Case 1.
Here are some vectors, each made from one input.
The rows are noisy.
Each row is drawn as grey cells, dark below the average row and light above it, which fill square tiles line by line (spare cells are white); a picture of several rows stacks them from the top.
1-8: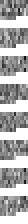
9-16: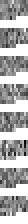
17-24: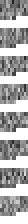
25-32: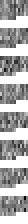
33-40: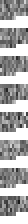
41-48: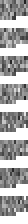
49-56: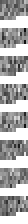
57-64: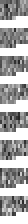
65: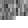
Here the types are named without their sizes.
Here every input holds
four true/false values.
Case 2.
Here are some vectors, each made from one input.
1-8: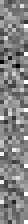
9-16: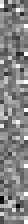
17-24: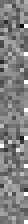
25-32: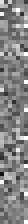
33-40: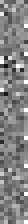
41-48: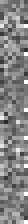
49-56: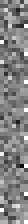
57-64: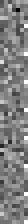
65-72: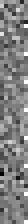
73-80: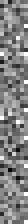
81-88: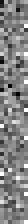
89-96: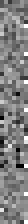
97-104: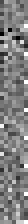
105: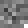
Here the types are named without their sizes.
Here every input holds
a point on a line.
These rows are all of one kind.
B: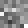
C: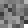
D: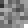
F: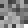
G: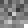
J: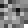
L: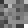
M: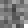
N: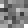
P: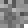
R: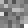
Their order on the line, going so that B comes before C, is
B, R, P, M, N, G, L, D, C, J, F.
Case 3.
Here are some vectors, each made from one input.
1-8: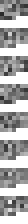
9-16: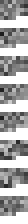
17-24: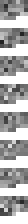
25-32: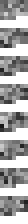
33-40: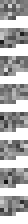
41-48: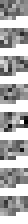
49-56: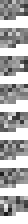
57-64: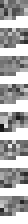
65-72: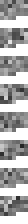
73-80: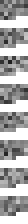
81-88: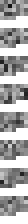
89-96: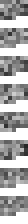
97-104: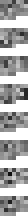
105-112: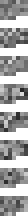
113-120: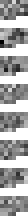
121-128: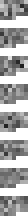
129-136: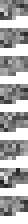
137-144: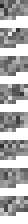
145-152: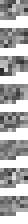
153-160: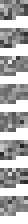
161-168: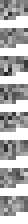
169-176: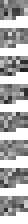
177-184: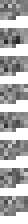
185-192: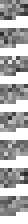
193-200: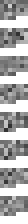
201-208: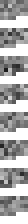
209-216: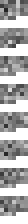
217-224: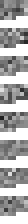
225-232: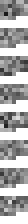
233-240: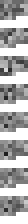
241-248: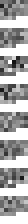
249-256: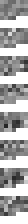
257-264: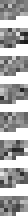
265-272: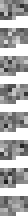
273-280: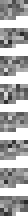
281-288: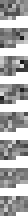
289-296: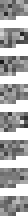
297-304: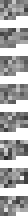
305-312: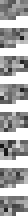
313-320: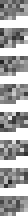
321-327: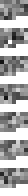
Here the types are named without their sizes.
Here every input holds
a point on a line.
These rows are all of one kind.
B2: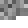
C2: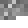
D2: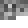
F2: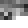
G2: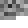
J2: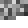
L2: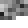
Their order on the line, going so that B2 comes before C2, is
G2, B2, D2, C2, J2, F2, L2.
